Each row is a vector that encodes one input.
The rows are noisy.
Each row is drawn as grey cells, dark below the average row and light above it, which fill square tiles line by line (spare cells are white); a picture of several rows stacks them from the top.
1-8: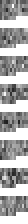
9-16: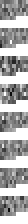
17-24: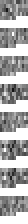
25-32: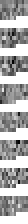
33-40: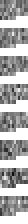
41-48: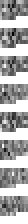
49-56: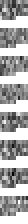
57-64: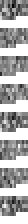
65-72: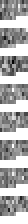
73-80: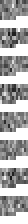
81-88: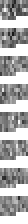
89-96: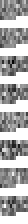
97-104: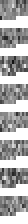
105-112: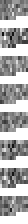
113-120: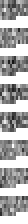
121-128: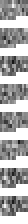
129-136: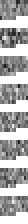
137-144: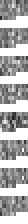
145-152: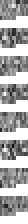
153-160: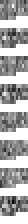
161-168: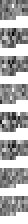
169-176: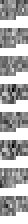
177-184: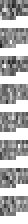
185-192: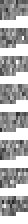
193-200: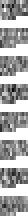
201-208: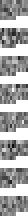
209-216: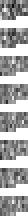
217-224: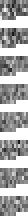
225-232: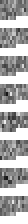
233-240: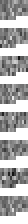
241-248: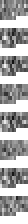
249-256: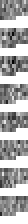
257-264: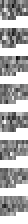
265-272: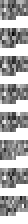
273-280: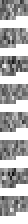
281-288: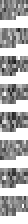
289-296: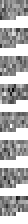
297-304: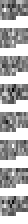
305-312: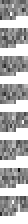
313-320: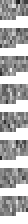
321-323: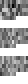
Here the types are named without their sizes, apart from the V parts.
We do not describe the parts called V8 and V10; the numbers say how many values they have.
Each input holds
either a label and a true/false value, or a value of V8 and a value of V10.
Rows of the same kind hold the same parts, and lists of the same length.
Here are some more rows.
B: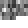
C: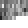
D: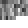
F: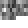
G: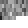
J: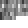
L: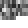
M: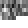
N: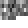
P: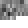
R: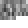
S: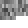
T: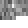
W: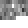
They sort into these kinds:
B, F, L, M, N
C, D, G, J, P, R, S, T, W

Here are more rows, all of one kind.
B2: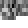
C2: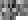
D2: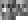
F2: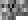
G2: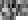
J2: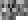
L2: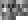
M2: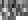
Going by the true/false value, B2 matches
G2 and M2.
